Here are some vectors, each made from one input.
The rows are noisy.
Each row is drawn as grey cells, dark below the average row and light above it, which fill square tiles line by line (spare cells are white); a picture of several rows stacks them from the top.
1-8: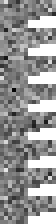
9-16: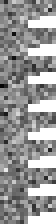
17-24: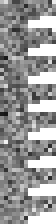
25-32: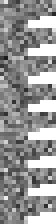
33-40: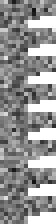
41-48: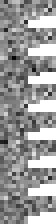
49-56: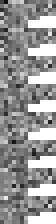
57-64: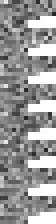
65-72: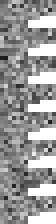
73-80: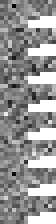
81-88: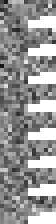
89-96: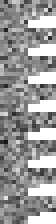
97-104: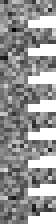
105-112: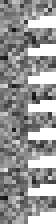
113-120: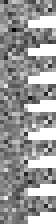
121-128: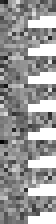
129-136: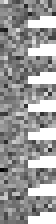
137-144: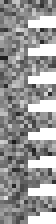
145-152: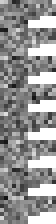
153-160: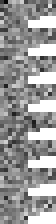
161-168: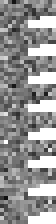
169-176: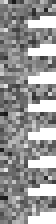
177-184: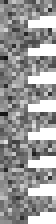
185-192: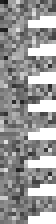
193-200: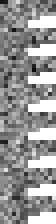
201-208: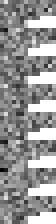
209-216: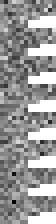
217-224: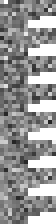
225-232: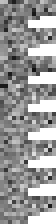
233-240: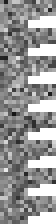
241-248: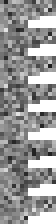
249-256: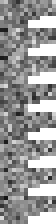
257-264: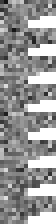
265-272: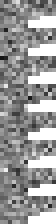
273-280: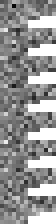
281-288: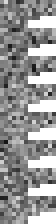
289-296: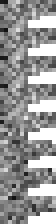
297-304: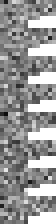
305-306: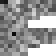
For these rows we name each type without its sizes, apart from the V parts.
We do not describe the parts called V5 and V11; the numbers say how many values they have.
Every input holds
either a point on a circle, a true/false value and a value of V5, or a value of V11.
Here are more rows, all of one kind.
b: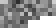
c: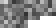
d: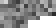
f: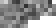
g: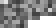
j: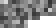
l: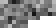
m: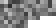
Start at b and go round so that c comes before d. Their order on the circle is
b, f, j, c, g, m, l, d.
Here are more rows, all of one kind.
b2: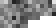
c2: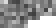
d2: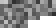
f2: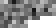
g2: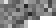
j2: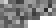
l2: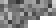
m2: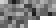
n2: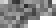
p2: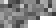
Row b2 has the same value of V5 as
c2 and n2.
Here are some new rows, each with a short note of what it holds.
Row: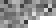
a value of V11
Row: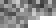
a value of V11
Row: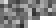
a point on a circle, a true/false value and a value of V5
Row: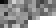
a value of V11
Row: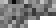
a point on a circle, a true/false value and a value of V5
